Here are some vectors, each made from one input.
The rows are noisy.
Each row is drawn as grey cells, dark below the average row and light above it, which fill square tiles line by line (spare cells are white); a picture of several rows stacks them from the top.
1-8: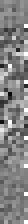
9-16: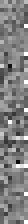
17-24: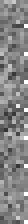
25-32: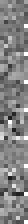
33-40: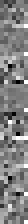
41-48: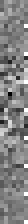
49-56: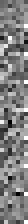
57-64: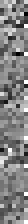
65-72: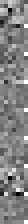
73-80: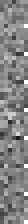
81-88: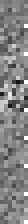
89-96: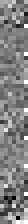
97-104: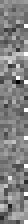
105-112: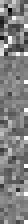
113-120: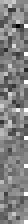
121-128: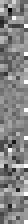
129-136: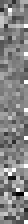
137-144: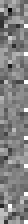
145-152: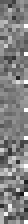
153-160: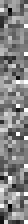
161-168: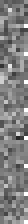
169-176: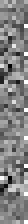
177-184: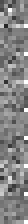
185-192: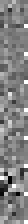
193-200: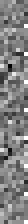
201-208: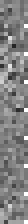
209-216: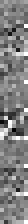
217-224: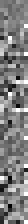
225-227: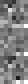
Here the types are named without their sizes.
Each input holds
a point on a line and a true/false value.
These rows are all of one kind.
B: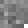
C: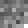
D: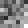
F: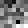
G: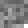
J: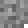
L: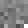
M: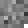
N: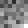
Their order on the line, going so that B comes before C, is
N, J, D, B, L, C, F, G, M.
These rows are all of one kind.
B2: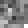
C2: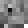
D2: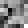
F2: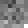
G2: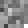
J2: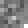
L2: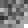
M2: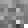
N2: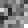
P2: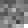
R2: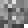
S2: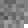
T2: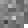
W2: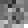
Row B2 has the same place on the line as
F2, L2, N2 and W2.
